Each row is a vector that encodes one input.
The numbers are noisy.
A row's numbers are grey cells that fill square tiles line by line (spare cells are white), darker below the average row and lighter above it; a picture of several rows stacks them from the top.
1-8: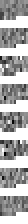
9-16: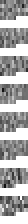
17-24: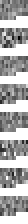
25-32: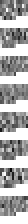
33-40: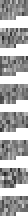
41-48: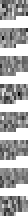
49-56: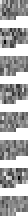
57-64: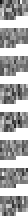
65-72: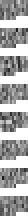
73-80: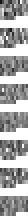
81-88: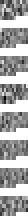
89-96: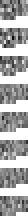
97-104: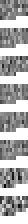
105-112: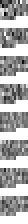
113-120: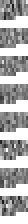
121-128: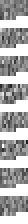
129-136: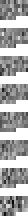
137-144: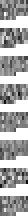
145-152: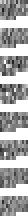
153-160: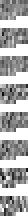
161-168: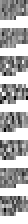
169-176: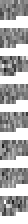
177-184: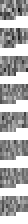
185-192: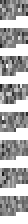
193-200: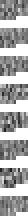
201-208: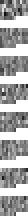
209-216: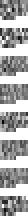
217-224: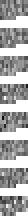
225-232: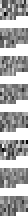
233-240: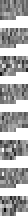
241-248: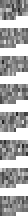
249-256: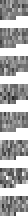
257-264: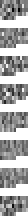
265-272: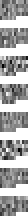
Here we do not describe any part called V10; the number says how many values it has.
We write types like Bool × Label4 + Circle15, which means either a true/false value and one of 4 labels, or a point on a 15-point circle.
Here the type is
Bool × Bool × Bool × (Circle6 + Unit) × Line9 × V10 + Tree11 × Tree11.
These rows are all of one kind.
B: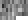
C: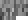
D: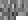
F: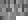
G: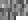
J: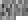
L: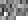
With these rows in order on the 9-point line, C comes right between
J and L.
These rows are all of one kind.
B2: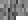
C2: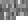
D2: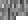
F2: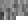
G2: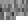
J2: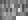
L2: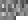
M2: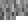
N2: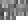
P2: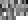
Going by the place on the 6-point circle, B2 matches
L2 and P2.
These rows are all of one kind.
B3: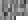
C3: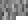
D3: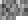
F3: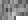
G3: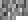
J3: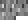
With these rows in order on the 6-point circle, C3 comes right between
F3 and G3.
